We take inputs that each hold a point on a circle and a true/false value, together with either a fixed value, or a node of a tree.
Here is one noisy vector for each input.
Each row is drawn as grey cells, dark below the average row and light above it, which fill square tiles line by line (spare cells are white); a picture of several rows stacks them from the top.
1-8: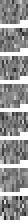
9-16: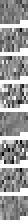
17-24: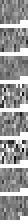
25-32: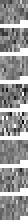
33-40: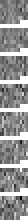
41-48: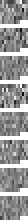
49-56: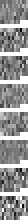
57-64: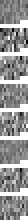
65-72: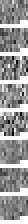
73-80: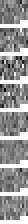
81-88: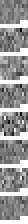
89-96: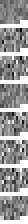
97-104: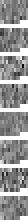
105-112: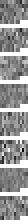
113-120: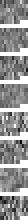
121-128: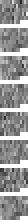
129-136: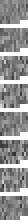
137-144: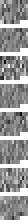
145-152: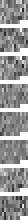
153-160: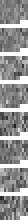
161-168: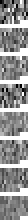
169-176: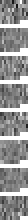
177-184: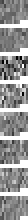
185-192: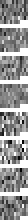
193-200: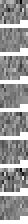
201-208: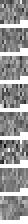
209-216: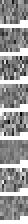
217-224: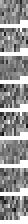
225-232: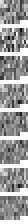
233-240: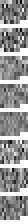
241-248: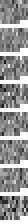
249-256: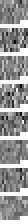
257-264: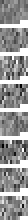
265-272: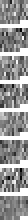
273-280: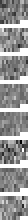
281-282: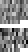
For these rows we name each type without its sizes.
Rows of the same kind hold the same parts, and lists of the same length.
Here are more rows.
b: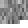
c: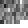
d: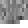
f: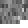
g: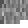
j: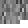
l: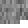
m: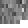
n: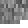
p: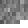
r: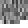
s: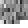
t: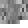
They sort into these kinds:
b, d, r, s, t
c, f, g, j, l, m, n, p

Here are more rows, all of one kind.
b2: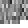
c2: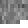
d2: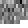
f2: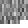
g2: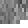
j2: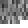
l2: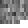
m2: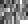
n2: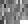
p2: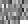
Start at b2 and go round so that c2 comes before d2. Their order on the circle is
b2, g2, l2, c2, j2, d2, f2, m2, p2, n2.
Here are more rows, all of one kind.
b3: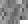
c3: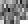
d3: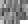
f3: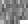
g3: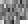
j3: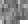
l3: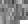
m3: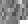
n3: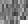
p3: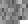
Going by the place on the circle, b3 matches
d3, m3 and n3.
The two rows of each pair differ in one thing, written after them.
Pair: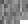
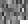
the true/false value
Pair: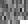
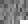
the node of the tree
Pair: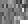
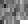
the node of the tree
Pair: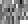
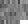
the node of the tree
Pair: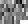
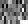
the true/false value
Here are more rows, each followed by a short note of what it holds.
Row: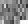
a point on a circle and a true/false value
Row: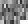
a point on a circle and a true/false value
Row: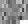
a point on a circle and a true/false value
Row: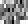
a point on a circle and a true/false value
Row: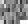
a point on a circle and a true/false value
